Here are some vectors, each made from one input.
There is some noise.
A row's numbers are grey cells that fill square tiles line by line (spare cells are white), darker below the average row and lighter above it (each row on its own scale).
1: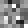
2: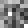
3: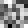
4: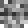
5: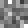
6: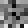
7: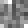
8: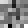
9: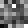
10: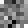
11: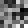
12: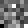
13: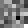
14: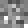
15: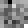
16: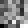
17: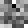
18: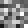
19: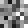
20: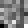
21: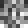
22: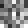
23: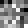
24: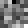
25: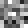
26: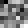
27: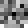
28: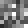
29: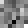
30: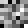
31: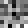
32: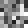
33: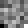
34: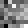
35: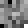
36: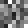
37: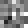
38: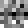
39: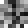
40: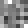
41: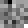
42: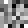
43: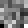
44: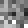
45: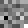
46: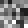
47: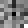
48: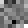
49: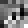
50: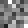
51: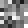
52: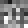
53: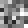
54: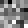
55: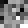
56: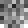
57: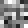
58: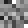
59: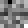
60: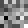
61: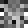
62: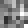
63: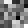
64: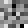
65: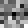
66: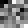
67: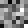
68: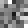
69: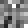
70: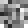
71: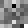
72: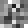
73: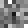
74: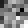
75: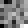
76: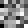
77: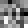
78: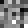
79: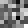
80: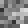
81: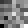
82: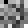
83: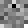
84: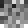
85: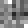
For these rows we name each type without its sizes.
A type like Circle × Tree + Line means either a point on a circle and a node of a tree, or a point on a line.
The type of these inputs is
Bool × Bool × Bool × Bool × Label.
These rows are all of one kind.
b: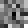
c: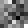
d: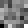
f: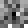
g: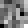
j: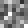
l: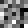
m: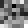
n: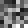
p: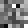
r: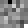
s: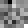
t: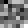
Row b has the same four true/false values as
g, j, p and r.
